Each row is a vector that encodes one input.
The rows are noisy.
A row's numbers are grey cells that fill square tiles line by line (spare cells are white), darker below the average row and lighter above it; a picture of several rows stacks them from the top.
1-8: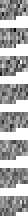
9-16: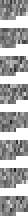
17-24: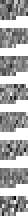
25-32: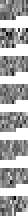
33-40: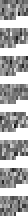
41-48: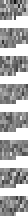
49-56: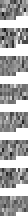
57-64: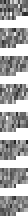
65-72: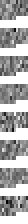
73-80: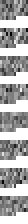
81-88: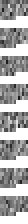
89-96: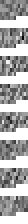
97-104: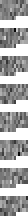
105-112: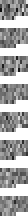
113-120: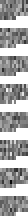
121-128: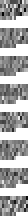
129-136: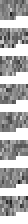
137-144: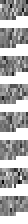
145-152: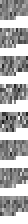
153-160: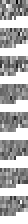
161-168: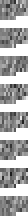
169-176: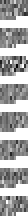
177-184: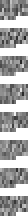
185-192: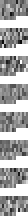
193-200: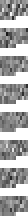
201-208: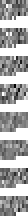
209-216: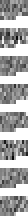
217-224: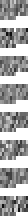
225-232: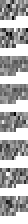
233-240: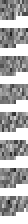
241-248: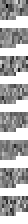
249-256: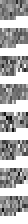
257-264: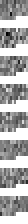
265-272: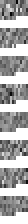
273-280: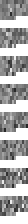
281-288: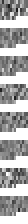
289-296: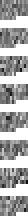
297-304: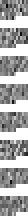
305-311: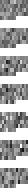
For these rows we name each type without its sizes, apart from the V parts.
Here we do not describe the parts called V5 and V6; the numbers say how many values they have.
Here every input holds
either three true/false values, a value of V5 and a value of V6, or a list of points on a line.
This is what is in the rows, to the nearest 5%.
About 45% of them hold three true/false values, a value of V5 and a value of V6. The rest are lists of points on a line.
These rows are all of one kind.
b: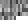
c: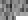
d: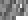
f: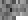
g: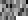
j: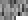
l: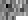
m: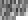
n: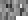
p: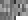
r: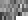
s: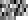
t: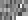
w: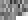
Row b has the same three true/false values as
c, f, l and s.
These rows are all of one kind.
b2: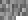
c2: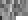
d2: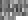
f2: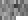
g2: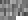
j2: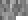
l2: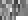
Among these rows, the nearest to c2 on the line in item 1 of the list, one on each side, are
j2 and l2.
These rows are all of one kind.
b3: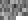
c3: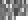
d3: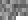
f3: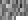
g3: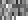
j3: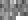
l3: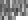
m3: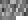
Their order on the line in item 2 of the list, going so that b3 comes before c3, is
f3, g3, d3, j3, b3, c3, m3, l3.
